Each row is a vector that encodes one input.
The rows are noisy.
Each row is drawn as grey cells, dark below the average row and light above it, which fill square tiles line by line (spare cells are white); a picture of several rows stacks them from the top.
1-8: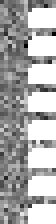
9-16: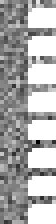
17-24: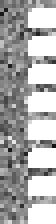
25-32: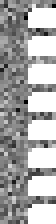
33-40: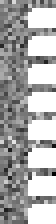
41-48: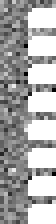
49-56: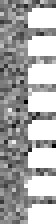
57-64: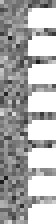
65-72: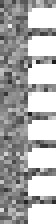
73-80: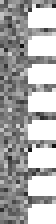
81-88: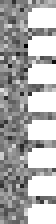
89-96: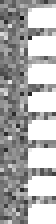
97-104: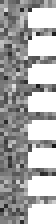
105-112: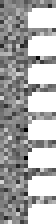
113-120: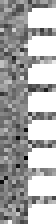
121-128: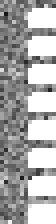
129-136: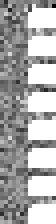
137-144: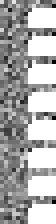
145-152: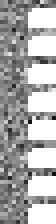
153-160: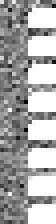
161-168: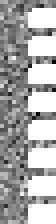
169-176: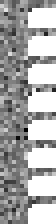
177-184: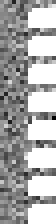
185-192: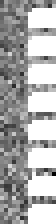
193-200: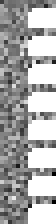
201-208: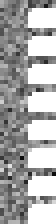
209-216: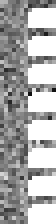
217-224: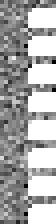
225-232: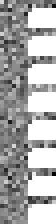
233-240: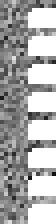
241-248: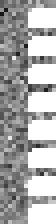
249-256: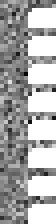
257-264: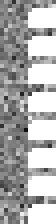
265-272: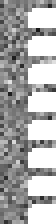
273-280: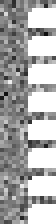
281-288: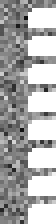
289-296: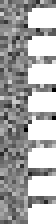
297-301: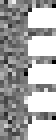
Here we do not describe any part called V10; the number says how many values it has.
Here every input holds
one of 11 labels, together with a list of up to two items, each a true/false value and a value of V10.
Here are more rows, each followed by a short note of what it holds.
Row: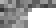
one of 11 labels, together with a list of two items
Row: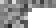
one of 11 labels, together with a list of two items
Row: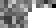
one of 11 labels, together with the empty list
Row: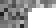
one of 11 labels, together with a list of one item
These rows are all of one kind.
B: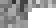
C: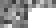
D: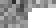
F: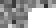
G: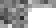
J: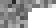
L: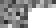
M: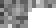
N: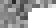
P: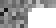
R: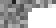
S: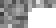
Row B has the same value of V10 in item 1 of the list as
C, F, G and N.
